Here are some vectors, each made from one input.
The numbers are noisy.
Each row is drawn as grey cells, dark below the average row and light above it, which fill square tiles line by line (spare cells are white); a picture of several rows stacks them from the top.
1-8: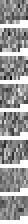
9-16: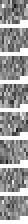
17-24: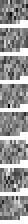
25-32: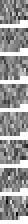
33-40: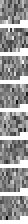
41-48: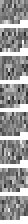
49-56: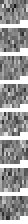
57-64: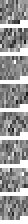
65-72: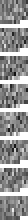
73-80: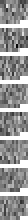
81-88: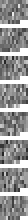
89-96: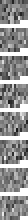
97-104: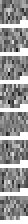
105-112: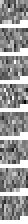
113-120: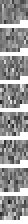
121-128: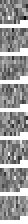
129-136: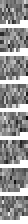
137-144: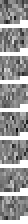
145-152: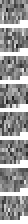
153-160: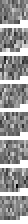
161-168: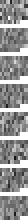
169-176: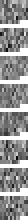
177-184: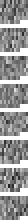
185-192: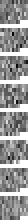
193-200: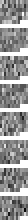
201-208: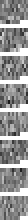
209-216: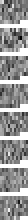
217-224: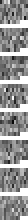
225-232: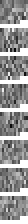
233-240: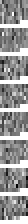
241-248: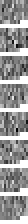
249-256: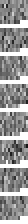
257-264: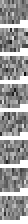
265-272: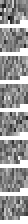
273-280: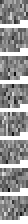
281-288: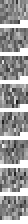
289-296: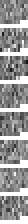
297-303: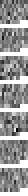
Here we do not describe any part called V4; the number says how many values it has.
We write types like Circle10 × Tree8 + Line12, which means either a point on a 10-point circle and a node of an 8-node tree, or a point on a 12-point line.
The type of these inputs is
Bool × Bool × Bool × Line6 × Line7 + Tree9 + V4 × V4.
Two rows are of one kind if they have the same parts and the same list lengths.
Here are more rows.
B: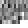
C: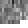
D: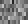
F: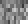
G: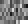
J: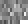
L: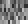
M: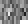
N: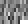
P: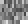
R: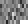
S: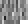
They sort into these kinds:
B, M, N, P
C, D, F, J, R, S
G, L

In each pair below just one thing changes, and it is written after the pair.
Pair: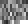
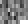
one of the three true/false values
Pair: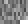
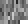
one of the three true/false values
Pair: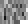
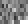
one of the three true/false values
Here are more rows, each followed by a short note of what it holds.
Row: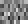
a node of a 9-node tree
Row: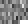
a node of a 9-node tree
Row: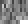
a point on a 6-point line, a point on a 7-point line and three true/false values
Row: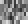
a node of a 9-node tree
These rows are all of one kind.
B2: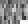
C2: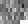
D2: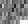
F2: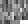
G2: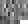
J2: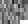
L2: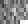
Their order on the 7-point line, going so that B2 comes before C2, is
L2, D2, G2, J2, B2, F2, C2.
